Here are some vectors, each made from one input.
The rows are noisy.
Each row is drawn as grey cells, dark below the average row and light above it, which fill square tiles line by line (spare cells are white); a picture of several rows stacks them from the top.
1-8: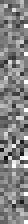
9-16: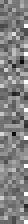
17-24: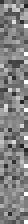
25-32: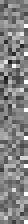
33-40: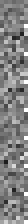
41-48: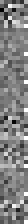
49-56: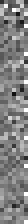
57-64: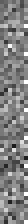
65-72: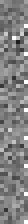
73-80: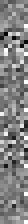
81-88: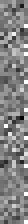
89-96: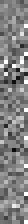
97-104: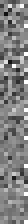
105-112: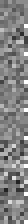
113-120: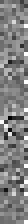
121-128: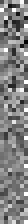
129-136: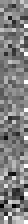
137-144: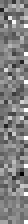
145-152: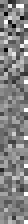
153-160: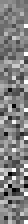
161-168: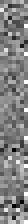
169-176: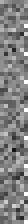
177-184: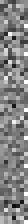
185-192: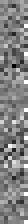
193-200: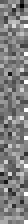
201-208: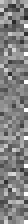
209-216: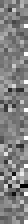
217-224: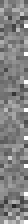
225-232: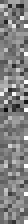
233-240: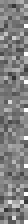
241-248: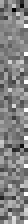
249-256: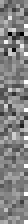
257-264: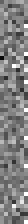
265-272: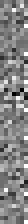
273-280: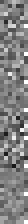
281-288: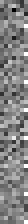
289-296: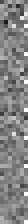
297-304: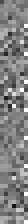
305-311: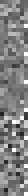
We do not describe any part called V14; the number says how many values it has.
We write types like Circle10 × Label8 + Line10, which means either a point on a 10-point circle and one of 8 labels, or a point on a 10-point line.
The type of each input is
Bool × Circle20 × V14.
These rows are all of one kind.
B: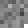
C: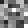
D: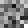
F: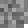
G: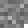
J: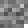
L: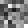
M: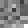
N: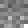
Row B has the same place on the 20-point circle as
D, G and J.
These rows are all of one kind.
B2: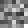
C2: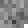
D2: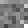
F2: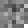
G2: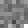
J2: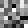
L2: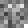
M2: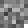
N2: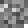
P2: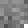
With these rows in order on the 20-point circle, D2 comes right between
B2 and J2.
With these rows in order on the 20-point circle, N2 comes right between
J2 and M2.
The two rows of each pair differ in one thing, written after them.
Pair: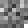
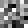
the place on the 20-point circle
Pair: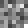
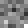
the true/false value
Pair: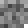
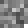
the place on the 20-point circle
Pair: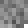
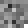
the true/false value
